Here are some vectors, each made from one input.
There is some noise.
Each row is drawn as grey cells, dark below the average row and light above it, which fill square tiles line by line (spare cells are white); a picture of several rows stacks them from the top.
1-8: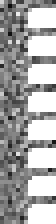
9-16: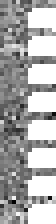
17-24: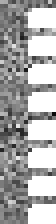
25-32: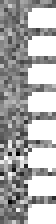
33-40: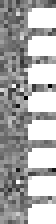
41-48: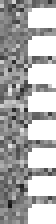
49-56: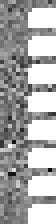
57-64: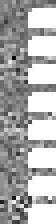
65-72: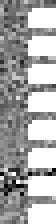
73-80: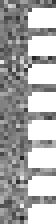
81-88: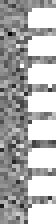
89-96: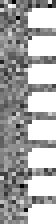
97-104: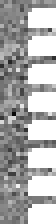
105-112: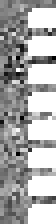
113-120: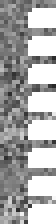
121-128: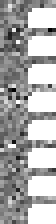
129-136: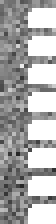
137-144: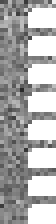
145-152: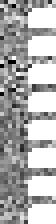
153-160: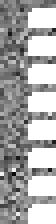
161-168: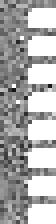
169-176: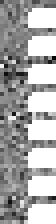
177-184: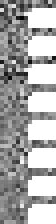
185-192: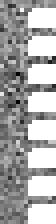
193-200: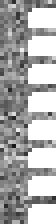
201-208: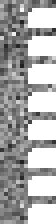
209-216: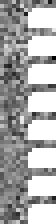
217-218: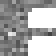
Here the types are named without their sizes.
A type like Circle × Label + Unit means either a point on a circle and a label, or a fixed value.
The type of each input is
Label × (Label × Label + Unit).
